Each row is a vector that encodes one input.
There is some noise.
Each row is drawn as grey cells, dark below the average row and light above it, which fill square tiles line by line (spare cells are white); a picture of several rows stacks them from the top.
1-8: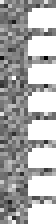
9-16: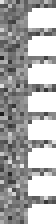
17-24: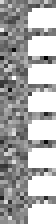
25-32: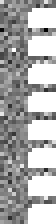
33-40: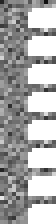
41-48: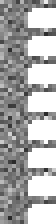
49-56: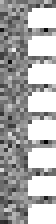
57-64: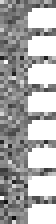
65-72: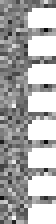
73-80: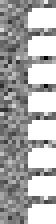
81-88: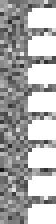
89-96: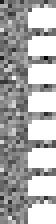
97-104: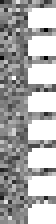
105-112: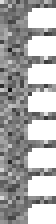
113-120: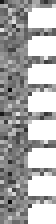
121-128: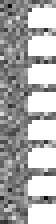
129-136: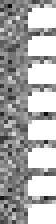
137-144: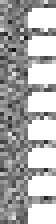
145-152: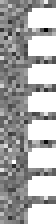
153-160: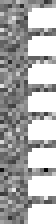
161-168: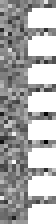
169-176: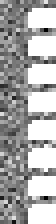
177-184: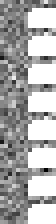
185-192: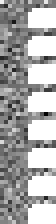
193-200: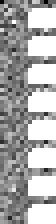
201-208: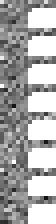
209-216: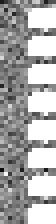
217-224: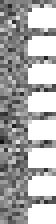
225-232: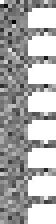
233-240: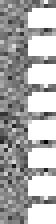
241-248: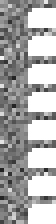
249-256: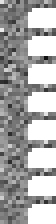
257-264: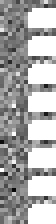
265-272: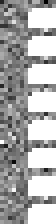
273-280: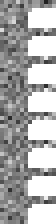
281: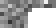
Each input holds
either one of 7 labels, or a point on an 8-point line, or three true/false values.
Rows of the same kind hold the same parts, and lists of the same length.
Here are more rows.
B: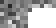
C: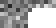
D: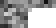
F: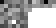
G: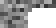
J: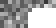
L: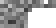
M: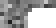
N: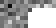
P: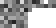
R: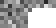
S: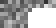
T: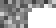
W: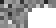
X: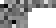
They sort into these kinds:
B, C, J, N, R, S, T, W
D, F
G, L, M, P, X

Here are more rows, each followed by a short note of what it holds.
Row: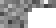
three true/false values
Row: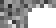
a point on an 8-point line
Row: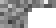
three true/false values
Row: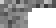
three true/false values
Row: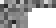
three true/false values
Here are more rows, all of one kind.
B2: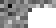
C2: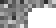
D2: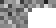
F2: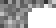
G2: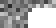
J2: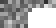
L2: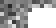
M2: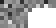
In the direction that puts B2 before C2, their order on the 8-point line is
D2, M2, L2, B2, G2, J2, F2, C2.
